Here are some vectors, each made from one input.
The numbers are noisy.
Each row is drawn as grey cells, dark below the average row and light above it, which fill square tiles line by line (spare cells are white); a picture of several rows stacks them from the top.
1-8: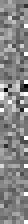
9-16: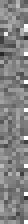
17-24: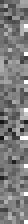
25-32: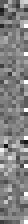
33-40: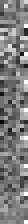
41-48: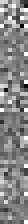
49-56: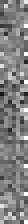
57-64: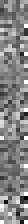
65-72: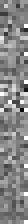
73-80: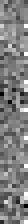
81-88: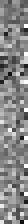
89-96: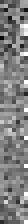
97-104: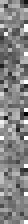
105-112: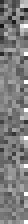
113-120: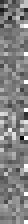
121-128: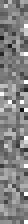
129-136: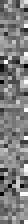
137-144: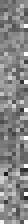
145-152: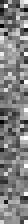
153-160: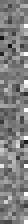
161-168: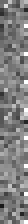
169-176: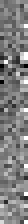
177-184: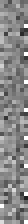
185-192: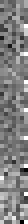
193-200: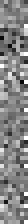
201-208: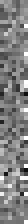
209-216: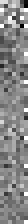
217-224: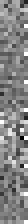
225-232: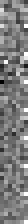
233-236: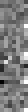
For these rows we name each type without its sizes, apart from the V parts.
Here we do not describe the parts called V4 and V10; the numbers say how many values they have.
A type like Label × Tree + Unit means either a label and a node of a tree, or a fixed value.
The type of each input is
Label + (Line + V4) × V10.
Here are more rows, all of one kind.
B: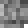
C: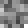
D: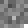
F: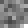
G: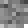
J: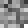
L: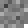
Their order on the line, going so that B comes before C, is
J, B, L, G, D, F, C.
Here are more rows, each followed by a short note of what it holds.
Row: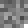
a value of V4 and a value of V10
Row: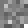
a label
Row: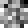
a point on a line and a value of V10
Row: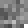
a label
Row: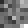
a point on a line and a value of V10
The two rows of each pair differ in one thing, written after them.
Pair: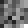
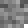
the value of V4
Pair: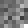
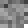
the value of V4
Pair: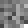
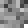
the value of V4
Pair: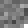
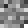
the value of V10
